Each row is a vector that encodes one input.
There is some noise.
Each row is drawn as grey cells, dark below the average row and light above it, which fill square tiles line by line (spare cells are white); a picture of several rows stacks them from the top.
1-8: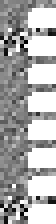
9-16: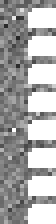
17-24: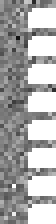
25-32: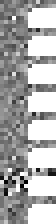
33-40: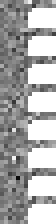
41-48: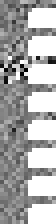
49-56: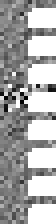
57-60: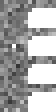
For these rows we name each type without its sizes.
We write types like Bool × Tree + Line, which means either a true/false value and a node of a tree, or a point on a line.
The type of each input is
Label × Tree + Unit.
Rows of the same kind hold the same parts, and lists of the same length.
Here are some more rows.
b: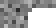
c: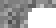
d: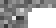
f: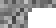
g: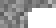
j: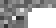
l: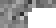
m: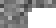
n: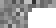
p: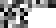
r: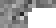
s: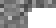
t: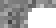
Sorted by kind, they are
b, c, d, f, g, j, l, m, n, r, s, t
p

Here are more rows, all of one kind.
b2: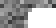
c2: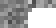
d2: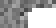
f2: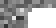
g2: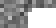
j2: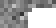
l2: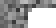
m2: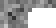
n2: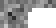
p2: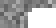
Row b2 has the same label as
c2, m2 and n2.
